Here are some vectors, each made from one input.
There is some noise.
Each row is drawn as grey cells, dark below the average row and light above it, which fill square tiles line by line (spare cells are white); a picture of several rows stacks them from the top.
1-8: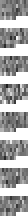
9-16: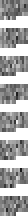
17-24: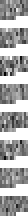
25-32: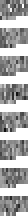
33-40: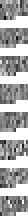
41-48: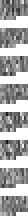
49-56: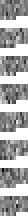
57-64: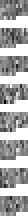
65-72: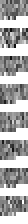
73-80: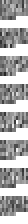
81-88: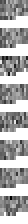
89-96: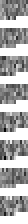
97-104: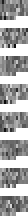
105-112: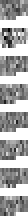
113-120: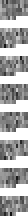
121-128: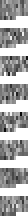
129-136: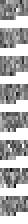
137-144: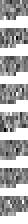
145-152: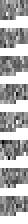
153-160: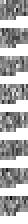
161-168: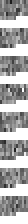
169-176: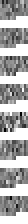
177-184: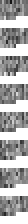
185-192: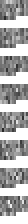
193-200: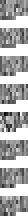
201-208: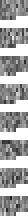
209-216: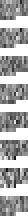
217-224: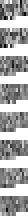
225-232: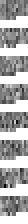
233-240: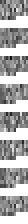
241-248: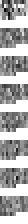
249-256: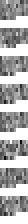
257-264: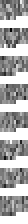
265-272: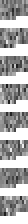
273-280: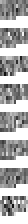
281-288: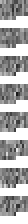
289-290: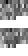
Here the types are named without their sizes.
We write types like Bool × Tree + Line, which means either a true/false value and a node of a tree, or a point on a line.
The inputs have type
List(Line).
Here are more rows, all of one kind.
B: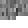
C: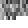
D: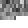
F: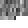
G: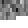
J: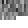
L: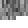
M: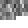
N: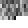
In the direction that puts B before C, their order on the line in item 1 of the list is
F, B, C, N, L, J, G, D, M.
